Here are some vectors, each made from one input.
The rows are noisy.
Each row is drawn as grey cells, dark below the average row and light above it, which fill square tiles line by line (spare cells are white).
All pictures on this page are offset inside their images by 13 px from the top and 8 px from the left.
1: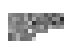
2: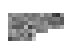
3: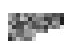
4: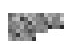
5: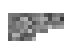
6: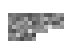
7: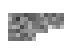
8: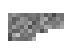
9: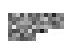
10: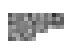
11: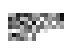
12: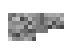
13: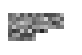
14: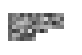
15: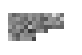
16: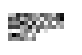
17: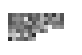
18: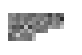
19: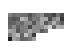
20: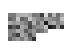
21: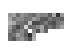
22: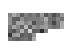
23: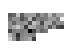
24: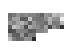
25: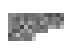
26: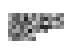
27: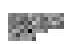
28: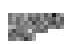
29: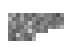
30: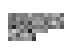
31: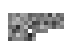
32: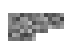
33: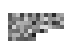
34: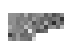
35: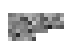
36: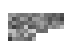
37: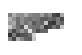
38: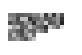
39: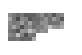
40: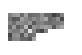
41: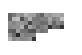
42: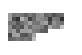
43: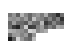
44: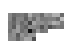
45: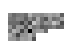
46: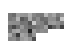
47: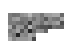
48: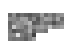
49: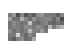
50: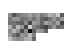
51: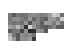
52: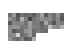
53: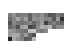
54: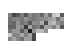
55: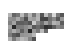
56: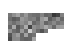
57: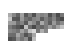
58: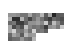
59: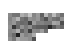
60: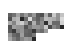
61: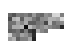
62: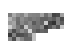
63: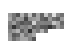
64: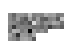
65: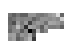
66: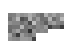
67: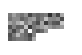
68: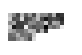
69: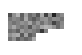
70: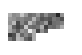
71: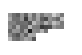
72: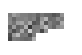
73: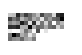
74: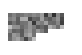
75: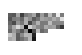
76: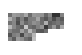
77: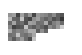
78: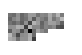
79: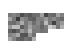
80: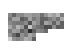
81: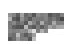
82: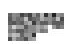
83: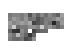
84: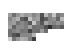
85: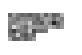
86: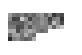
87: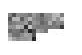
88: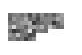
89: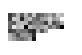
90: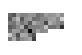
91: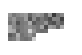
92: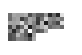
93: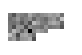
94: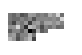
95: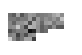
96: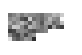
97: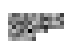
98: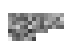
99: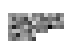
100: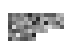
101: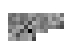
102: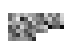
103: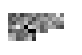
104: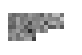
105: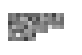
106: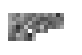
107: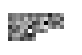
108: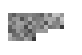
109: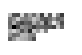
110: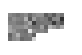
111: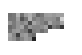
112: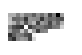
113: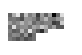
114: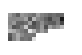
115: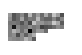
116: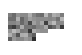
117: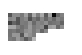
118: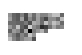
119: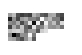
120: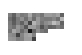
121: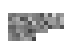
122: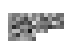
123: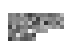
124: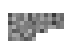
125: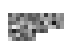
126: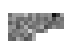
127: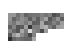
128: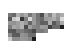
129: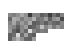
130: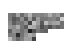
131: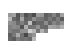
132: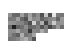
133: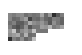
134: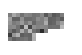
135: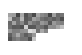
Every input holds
a list of up to two points on a 15-point circle.
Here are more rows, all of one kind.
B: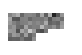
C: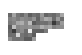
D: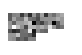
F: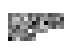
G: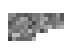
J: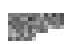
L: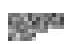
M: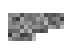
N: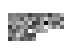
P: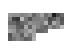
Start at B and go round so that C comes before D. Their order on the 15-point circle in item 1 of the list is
B, P, G, M, N, C, D, L, F, J.
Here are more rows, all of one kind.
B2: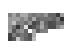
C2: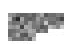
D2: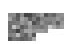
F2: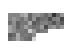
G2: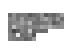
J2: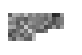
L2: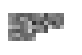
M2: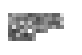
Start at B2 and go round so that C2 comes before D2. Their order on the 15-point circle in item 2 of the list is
B2, L2, C2, G2, J2, F2, M2, D2.
